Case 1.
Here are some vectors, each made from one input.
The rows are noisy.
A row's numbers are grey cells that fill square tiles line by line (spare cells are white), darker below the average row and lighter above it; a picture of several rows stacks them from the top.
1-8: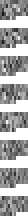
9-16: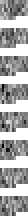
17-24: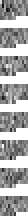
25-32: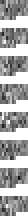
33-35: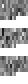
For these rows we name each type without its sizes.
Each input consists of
a point on a line, together with either a point on a circle, or a fixed value.
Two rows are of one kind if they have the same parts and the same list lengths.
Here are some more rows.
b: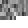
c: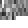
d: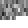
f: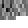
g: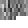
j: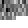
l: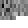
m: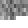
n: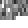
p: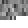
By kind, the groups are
b, f, g, j, l, m, p
c, d, n

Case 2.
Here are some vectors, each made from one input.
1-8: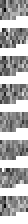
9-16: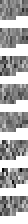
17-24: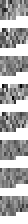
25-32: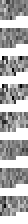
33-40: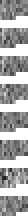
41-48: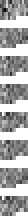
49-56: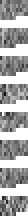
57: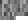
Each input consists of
either a point on a 5-point line, or a point on an 8-point line.
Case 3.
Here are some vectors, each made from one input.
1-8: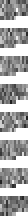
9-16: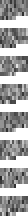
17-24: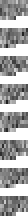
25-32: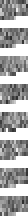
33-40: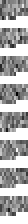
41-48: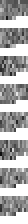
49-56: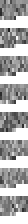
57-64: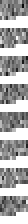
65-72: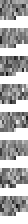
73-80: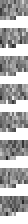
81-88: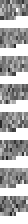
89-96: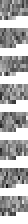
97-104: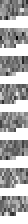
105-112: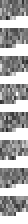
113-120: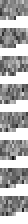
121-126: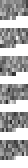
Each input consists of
a point on a 6-point line and a true/false value.
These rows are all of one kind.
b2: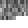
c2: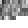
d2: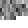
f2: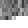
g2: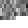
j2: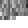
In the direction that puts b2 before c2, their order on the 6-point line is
b2, f2, d2, j2, g2, c2.
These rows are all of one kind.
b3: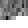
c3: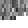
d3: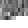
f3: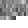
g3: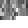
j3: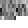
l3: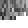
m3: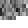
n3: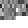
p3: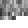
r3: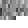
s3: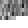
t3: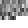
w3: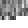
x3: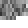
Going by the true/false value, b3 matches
d3, g3, n3 and s3.
